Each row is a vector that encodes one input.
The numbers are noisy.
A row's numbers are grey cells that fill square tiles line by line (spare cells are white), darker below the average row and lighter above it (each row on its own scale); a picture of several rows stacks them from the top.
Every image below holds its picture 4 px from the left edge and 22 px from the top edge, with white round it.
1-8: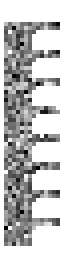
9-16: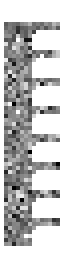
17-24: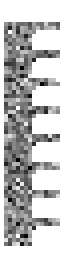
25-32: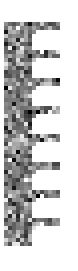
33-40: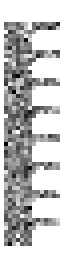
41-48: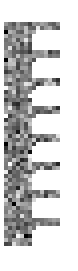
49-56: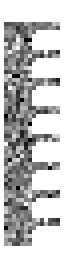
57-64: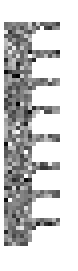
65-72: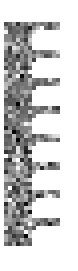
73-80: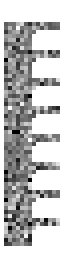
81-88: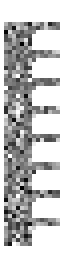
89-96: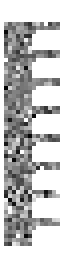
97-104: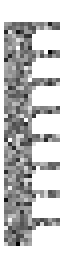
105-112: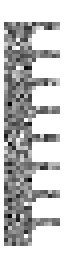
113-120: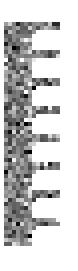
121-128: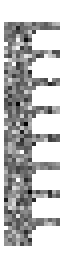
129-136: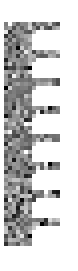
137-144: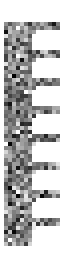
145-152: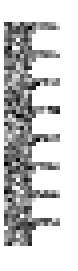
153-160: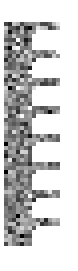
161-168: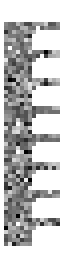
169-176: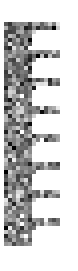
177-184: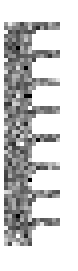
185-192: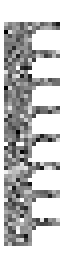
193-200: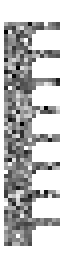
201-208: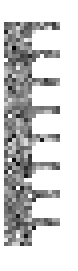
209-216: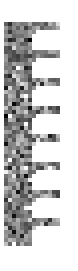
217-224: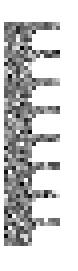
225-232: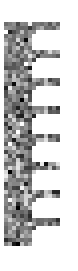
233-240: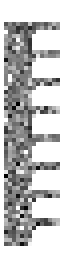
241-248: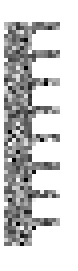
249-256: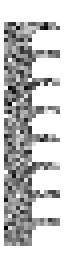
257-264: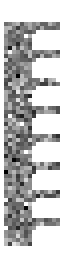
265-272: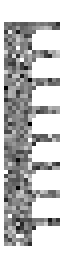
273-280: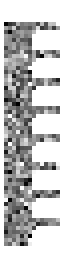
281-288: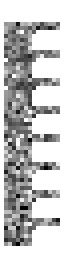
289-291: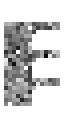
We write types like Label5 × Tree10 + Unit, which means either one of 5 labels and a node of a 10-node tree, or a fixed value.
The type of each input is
(Circle11 + Tree11) × Tree8.
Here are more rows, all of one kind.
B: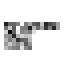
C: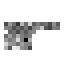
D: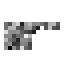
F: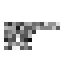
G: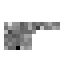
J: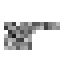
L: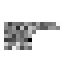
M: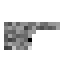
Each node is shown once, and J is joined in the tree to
B and L.
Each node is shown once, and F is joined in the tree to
C and L.
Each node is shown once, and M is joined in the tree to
L.
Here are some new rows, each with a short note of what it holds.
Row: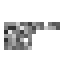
a node of an 8-node tree and a node of an 11-node tree
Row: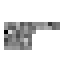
a node of an 8-node tree and a node of an 11-node tree
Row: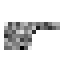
a point on an 11-point circle and a node of an 8-node tree
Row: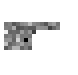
a point on an 11-point circle and a node of an 8-node tree
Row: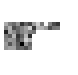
a node of an 8-node tree and a node of an 11-node tree
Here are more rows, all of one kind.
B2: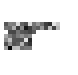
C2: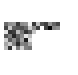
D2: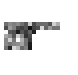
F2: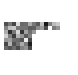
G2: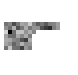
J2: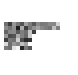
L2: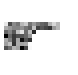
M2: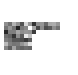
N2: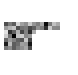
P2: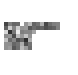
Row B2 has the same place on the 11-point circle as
D2, F2 and N2.
